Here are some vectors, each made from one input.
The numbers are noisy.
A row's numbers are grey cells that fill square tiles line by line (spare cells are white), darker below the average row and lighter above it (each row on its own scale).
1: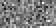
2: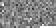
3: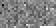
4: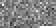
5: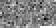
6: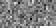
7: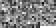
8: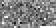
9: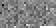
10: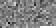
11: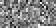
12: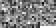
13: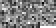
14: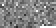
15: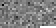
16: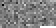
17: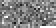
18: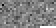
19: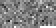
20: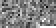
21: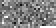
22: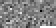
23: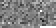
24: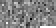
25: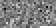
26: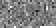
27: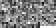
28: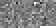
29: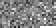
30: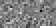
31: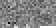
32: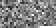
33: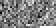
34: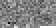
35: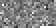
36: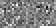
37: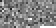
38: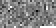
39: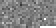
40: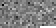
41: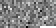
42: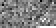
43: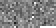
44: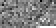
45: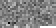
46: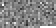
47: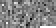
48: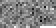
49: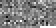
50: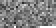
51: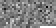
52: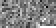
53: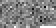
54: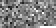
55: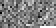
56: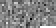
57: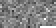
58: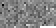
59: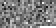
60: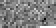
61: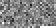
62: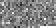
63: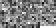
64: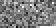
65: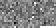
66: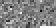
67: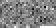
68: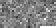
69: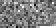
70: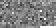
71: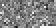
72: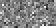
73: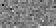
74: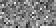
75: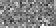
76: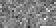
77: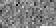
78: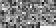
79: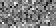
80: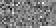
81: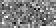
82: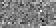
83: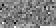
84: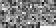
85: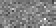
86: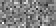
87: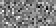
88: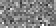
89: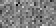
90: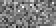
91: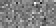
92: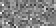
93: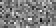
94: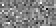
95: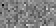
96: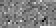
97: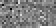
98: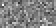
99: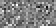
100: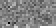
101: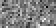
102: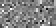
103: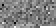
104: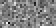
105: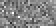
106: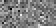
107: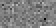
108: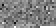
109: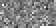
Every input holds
either a point on an 8-point circle and one of 12 labels, or a fixed value.
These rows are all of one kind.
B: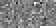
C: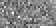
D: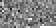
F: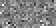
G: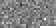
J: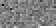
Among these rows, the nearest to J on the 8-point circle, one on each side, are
B and G.
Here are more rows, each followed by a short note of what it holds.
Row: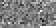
a point on an 8-point circle and one of 12 labels
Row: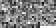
a fixed value
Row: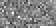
a point on an 8-point circle and one of 12 labels
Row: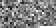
a point on an 8-point circle and one of 12 labels
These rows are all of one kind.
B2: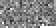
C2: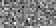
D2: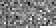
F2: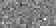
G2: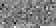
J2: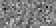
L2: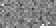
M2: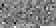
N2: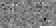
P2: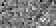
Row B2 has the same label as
G2 and M2.
